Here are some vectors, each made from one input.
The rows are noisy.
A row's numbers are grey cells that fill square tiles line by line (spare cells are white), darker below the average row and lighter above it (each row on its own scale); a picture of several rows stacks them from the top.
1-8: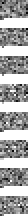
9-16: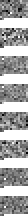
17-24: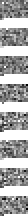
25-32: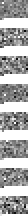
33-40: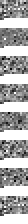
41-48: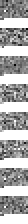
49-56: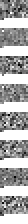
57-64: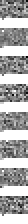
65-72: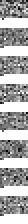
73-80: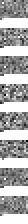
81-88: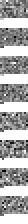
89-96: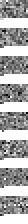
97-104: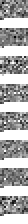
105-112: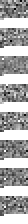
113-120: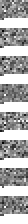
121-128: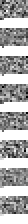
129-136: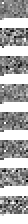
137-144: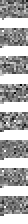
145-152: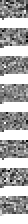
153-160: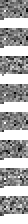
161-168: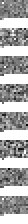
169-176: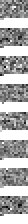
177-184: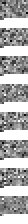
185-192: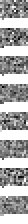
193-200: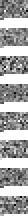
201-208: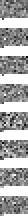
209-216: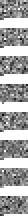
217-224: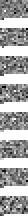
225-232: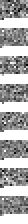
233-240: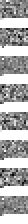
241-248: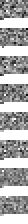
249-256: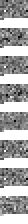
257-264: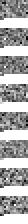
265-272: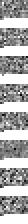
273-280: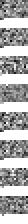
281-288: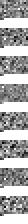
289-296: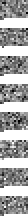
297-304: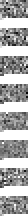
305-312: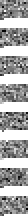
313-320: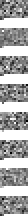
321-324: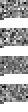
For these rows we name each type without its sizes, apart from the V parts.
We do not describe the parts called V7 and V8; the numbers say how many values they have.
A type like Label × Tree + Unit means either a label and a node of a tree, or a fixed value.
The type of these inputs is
(Bool × Bool × Bool × Bool × Line + V8) × V7.
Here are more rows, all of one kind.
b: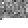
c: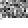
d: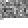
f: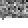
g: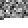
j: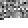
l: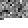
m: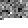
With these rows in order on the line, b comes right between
d and f.
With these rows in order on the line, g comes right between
l and m.
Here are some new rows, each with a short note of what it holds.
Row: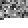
a point on a line, four true/false values and a value of V7
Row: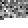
a value of V7 and a value of V8
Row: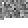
a value of V7 and a value of V8
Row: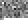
a value of V7 and a value of V8
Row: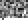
a value of V7 and a value of V8
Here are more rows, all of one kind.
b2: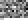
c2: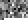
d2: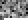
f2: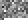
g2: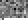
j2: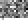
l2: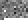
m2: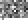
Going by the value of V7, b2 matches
j2 and m2.
